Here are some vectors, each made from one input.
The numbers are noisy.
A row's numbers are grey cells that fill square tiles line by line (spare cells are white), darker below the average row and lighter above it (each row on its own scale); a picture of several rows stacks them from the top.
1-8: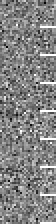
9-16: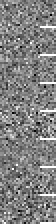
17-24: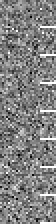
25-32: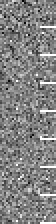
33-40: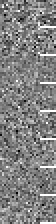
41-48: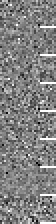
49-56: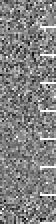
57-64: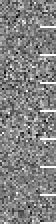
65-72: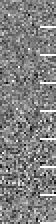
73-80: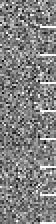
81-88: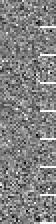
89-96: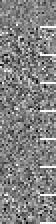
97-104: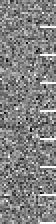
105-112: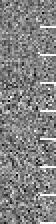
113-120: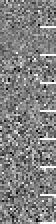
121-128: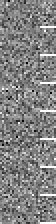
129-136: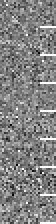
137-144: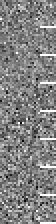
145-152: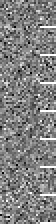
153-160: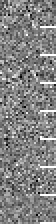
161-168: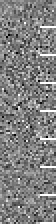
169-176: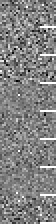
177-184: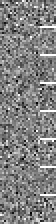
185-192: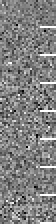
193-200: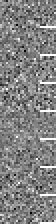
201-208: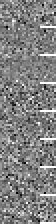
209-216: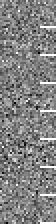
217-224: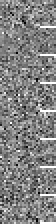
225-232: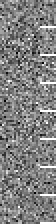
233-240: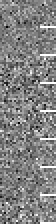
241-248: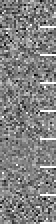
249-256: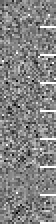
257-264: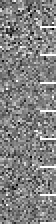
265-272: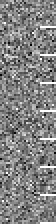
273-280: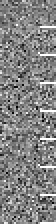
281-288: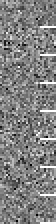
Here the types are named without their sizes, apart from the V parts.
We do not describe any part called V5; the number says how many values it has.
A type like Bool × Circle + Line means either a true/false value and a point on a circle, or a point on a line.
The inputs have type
List(Bool × V5 + Line).
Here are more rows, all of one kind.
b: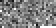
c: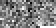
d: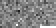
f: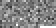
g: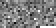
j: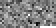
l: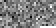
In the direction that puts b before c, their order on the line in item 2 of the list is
g, b, l, j, c, f, d.
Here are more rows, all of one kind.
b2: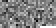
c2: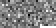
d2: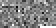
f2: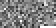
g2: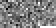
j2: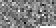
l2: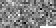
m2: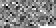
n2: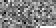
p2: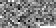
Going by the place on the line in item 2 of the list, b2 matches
g2, j2, n2 and p2.
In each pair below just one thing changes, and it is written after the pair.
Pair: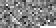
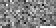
the value of V5 in item 1 of the list
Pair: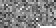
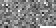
the true/false value in item 1 of the list
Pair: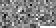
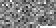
the true/false value in item 2 of the list
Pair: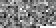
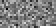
the value of V5 in item 2 of the list
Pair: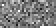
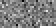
the true/false value in item 2 of the list
